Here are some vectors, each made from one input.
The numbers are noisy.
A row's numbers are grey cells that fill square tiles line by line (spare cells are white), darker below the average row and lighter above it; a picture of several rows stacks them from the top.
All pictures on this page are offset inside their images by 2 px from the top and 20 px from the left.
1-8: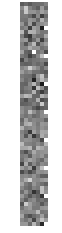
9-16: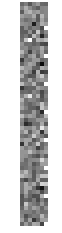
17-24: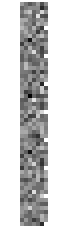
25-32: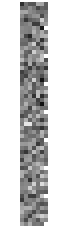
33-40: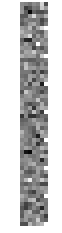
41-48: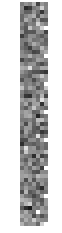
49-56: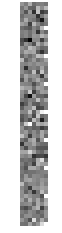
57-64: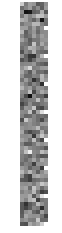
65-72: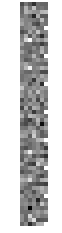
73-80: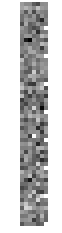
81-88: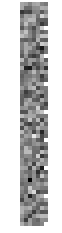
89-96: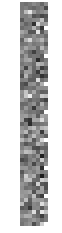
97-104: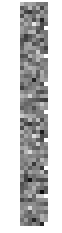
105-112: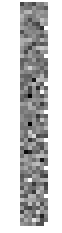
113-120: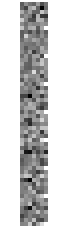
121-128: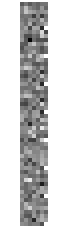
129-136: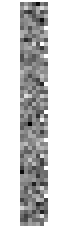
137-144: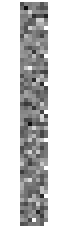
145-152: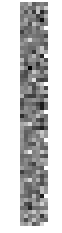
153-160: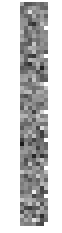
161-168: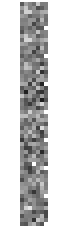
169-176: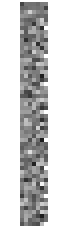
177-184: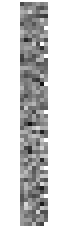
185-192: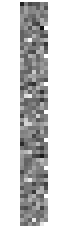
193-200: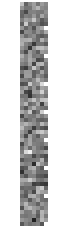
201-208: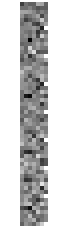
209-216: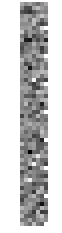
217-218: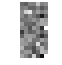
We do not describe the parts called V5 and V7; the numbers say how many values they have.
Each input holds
one of 8 labels, together with either a true/false value and a value of V5, or a value of V7.
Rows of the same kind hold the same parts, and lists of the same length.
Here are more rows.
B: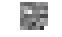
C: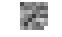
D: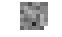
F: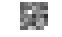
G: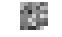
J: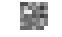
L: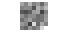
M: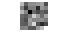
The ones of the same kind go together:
B, C, D, F, J
G, L, M

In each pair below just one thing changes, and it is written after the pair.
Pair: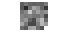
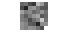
the label
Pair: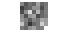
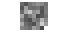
the true/false value
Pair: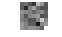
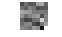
the true/false value
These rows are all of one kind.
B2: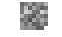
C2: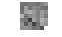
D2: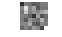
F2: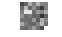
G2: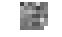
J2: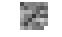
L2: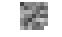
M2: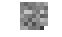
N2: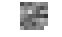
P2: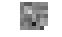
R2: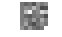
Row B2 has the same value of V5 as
D2, F2 and R2.
